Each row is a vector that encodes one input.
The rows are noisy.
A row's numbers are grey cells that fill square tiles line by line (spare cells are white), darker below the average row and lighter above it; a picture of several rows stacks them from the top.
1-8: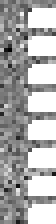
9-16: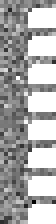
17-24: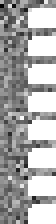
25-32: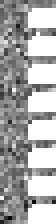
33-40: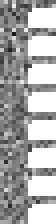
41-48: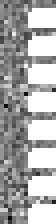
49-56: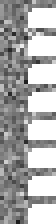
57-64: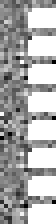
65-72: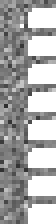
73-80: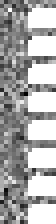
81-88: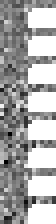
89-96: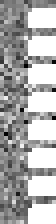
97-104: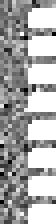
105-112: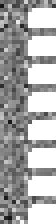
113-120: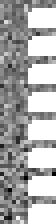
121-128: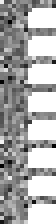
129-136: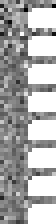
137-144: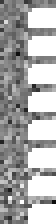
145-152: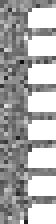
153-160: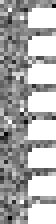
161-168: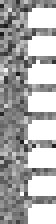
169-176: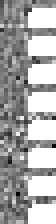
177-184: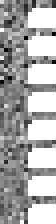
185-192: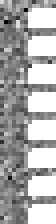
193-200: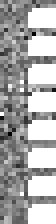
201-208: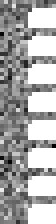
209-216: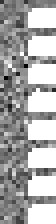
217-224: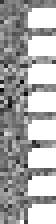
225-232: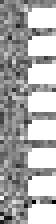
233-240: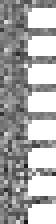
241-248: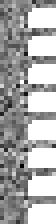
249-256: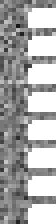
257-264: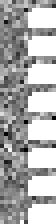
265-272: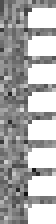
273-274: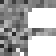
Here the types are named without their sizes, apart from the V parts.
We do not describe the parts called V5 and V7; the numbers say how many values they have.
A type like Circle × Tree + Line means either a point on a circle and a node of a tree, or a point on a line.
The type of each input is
Bool × (Line × V5 + V7) + Label × Label.
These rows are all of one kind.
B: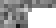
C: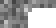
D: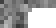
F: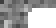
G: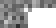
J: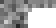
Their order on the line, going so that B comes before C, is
B, D, C, F, G, J.
